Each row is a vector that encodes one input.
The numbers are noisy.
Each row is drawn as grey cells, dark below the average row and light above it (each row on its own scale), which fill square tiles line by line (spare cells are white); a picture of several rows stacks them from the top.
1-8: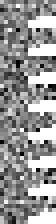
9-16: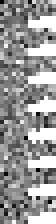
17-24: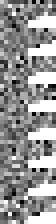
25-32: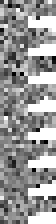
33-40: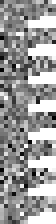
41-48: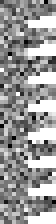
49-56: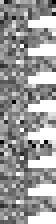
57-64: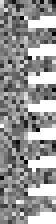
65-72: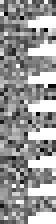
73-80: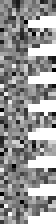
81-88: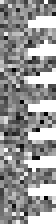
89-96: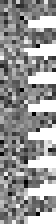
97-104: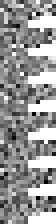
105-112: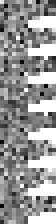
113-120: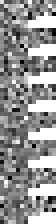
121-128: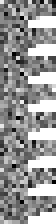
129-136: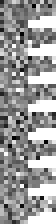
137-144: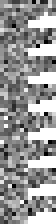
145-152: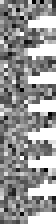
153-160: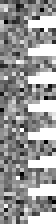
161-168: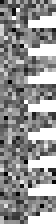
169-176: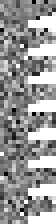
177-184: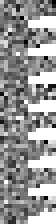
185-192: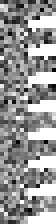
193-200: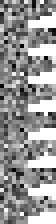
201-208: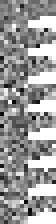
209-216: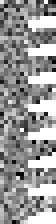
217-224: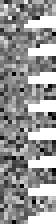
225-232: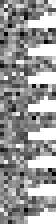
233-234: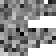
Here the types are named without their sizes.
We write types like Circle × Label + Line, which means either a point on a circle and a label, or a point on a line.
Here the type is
Label × (Tree + Unit).
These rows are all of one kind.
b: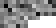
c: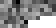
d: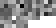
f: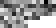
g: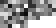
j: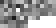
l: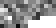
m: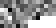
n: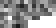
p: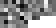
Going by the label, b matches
l and m.
